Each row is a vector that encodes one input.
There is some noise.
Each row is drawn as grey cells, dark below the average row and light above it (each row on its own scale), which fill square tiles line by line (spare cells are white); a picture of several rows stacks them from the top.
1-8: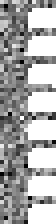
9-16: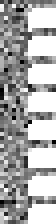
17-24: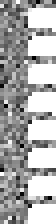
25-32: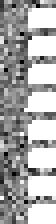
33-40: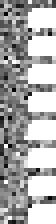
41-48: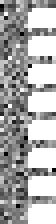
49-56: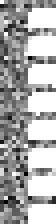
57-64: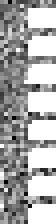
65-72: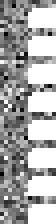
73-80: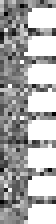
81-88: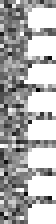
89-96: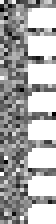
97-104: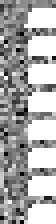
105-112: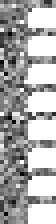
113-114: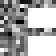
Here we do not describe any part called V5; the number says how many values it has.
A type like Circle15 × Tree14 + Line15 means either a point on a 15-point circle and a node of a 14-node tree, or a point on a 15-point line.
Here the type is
List3(Bool × V5).
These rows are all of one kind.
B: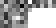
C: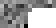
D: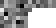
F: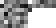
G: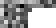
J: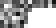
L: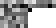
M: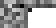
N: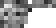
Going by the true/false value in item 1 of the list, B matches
F, G and L.
